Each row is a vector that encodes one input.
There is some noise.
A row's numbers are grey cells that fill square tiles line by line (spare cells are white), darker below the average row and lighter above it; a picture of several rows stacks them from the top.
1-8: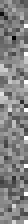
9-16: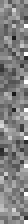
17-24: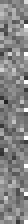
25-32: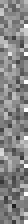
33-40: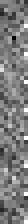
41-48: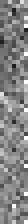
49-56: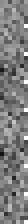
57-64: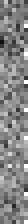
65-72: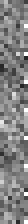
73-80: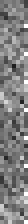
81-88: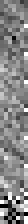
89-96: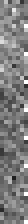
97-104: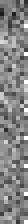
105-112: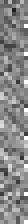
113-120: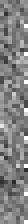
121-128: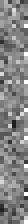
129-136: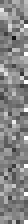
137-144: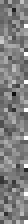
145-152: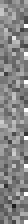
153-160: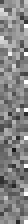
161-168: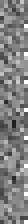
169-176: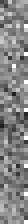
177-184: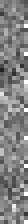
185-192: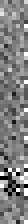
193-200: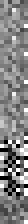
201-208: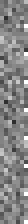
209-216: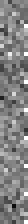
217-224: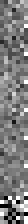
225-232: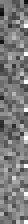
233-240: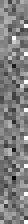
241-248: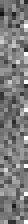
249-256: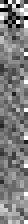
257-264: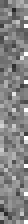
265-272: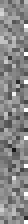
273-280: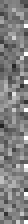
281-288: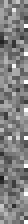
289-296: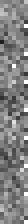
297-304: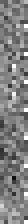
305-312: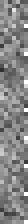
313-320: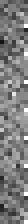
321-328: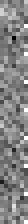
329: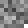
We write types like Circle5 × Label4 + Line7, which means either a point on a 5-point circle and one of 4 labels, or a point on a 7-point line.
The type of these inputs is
Bool × Line4 × Line4 + Unit.
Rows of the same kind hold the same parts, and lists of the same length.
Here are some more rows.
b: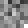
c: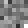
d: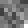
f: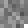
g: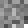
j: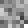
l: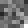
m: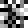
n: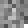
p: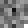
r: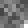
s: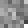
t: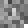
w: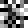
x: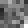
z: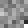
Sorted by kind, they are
b, c, d, f, g, j, l, n, p, r, s, t, x, z
m, w

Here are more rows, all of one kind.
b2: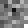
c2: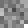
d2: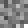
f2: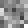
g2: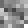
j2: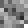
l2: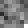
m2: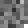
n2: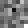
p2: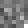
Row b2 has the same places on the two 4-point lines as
f2 and g2.
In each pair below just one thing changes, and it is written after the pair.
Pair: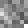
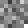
the place on one of the two 4-point lines
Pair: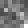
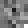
the place on one of the two 4-point lines
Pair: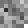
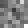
the true/false value
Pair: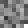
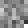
the true/false value
